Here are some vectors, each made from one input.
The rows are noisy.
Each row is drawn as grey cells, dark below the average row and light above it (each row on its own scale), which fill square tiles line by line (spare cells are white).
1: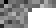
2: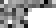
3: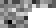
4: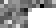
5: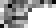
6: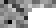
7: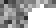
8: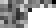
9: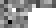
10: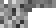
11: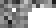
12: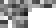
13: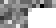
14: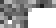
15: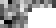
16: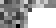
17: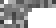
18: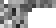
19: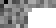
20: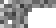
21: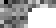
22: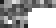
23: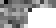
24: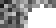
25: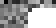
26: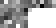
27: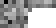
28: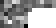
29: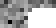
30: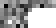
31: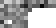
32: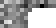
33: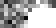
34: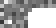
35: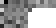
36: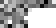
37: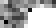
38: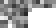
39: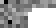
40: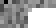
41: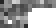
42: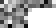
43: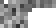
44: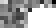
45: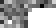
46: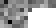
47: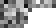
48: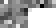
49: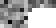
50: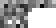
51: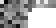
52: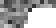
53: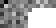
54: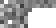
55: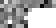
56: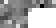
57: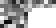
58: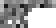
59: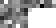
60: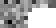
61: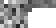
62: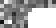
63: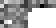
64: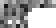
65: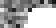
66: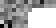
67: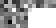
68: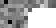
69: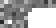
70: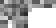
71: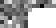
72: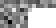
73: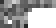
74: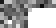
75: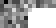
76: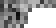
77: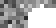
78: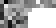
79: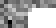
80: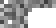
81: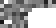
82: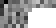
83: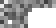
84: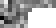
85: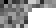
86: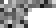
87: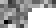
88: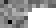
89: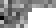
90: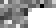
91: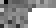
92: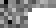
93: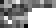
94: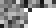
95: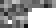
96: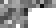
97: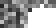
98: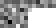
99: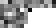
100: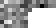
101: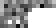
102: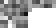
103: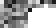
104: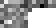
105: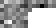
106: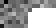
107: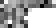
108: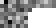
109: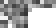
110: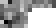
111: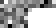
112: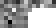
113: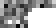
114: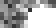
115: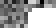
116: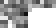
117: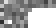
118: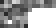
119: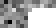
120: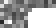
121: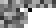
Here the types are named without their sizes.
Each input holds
a label, together with either a fixed value, or a node of a tree.
